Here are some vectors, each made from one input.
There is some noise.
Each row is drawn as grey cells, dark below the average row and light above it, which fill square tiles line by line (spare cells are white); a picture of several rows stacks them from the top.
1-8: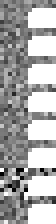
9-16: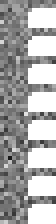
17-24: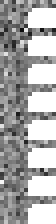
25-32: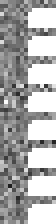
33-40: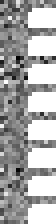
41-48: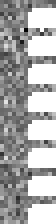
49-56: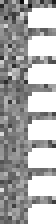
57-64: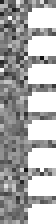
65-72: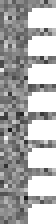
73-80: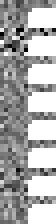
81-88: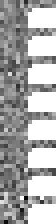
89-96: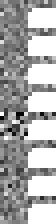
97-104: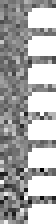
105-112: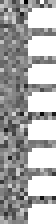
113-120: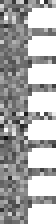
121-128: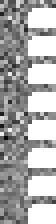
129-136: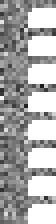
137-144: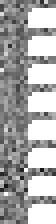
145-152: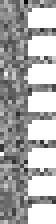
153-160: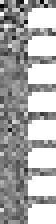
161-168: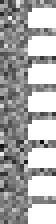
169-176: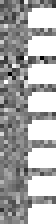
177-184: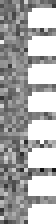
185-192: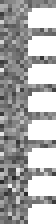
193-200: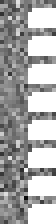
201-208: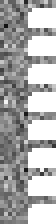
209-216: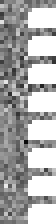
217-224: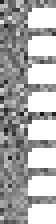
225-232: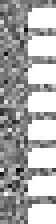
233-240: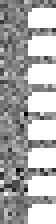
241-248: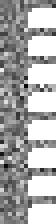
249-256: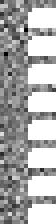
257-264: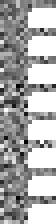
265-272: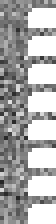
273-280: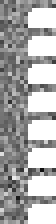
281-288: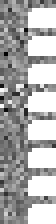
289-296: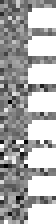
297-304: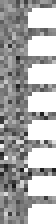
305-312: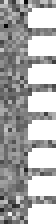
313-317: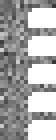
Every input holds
a point on an 11-point circle.
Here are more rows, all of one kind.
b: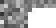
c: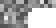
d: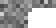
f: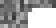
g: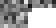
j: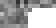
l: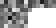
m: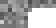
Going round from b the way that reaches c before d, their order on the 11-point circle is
b, m, l, c, j, d, f, g.
